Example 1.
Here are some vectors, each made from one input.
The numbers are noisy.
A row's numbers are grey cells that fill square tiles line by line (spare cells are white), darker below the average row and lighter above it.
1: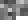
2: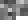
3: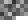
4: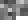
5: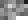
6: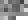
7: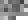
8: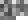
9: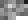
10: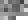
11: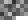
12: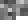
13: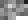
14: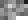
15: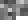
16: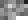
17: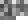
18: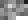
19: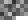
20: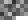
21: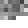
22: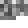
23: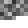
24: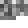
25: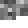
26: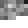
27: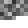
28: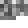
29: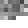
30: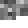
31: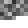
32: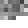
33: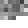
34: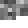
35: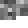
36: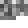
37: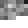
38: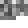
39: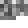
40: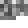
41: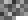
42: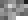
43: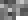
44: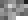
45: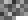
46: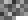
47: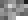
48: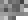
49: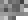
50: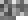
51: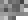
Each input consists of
one of 5 labels.
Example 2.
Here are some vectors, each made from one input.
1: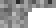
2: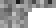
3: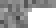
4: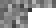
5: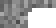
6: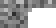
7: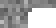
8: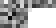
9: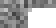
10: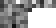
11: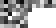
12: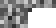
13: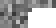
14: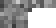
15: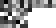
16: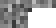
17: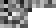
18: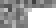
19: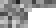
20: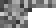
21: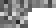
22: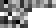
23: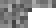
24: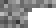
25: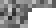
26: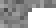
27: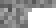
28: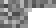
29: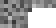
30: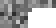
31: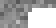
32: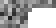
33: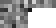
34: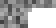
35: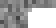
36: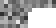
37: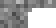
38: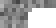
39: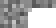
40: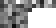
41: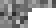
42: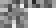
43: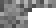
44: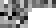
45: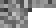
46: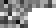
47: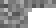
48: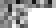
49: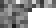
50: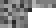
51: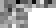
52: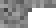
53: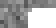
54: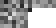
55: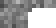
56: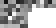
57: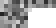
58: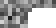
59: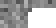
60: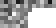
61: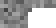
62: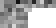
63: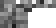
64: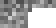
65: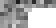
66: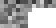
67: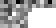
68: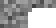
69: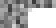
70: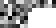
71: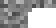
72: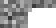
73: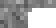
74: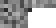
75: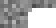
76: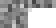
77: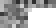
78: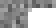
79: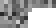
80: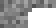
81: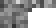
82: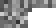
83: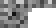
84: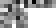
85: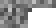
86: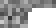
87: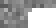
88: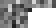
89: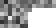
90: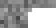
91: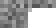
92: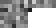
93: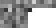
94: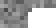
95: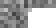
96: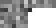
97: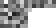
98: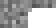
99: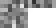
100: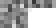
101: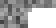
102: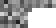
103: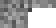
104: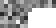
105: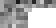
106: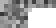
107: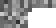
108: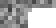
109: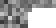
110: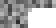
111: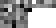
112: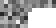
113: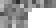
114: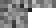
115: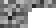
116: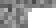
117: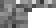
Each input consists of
three true/false values.
